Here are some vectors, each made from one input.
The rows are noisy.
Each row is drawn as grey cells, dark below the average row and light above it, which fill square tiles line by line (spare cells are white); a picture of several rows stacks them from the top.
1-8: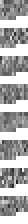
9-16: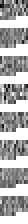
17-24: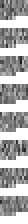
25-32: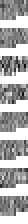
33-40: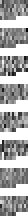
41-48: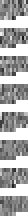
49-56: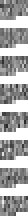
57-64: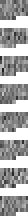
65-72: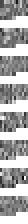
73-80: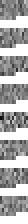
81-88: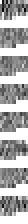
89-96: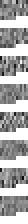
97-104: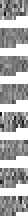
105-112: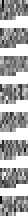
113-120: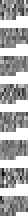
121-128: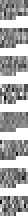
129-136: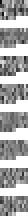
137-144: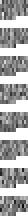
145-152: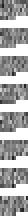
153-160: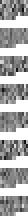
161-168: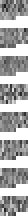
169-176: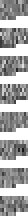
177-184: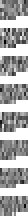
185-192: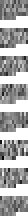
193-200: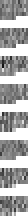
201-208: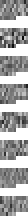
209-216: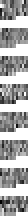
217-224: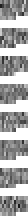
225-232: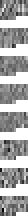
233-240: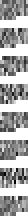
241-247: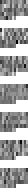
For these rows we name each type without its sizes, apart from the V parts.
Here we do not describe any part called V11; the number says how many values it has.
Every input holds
a list of items, each a true/false value and a value of V11.
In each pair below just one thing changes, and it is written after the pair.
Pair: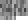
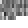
the true/false value in item 2 of the list
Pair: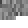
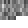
the true/false value in item 1 of the list
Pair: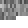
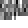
the true/false value in item 1 of the list
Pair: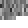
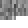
the true/false value in item 2 of the list
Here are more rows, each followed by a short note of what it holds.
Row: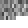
a list of two items
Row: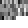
the empty list
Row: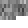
a list of one item
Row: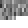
a list of two items
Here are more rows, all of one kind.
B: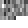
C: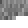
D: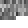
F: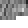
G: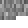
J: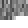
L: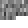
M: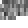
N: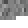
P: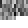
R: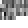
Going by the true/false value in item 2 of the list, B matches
F, G and R.
